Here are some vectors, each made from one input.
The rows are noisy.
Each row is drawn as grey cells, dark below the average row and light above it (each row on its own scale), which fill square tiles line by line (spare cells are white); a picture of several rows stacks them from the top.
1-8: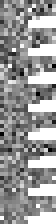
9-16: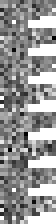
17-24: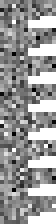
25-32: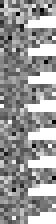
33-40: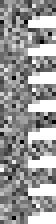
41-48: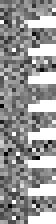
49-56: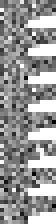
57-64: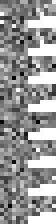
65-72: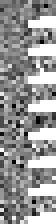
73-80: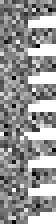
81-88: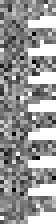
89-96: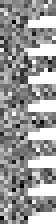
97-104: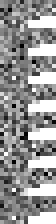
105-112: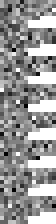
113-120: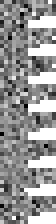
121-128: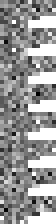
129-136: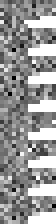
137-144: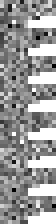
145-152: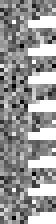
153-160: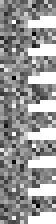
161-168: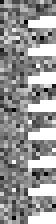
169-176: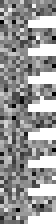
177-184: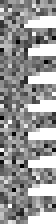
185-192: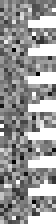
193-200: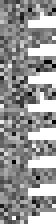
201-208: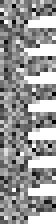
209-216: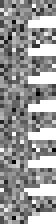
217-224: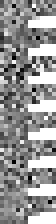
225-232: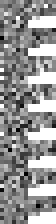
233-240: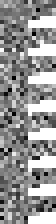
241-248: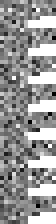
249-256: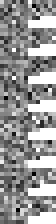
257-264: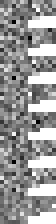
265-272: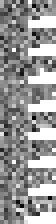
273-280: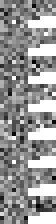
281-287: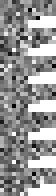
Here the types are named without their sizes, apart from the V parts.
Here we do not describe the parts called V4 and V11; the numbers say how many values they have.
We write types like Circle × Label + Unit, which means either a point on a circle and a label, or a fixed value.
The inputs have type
(Bool × Circle + V4) × (Circle + V11).
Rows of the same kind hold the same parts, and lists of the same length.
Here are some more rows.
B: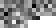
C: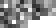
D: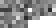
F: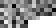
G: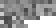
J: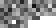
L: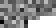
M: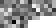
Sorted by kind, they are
B
C, D
F, J, L
G, M

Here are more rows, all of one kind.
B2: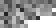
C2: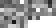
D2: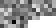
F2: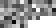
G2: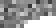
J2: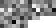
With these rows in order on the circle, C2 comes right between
B2 and D2.
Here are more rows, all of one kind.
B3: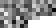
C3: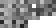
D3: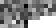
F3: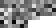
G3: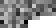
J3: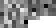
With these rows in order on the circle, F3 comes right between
C3 and D3.
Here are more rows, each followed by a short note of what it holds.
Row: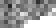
a point on a circle and a value of V4
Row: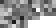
a point on a circle and a value of V4
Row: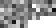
a point on a circle and a value of V4
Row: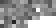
a point on a circle and a value of V4
